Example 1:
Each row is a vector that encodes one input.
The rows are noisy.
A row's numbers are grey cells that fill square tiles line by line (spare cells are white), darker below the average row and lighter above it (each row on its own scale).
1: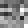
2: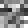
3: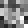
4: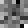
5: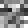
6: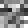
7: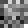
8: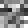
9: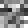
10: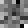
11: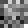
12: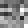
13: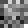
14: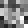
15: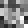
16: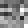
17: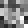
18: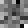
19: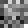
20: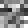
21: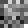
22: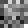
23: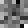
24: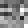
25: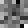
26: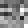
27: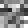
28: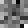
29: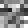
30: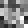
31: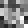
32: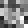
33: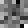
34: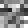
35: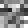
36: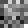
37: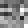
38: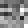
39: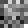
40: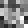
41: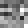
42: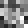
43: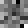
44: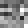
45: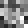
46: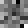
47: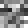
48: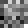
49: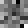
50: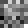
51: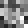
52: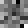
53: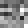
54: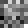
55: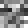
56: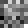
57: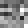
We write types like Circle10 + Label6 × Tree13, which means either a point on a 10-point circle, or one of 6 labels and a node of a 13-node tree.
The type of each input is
Label5.
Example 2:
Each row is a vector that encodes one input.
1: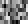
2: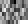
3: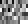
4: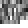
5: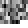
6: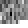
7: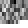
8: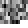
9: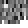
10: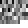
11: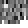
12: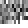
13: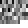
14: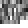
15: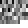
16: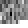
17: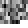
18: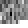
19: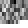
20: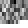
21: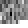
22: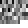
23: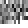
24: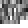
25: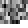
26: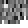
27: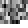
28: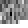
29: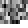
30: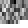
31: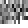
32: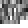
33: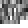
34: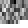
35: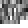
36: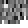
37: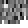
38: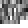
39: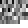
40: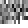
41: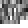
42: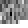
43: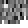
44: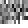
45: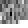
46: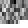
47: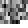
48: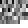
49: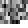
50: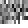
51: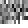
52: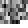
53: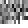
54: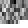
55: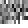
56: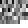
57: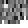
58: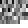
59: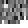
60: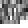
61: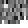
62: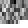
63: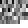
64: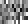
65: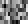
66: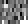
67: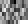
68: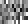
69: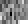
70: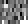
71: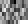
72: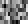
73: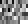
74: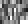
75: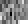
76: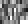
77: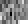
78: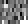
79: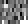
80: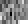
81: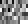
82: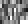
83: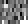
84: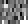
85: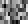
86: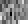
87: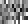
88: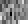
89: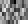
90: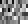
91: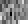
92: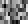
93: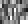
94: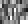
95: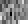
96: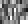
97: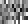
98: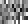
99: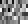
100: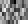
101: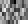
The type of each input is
Label7.
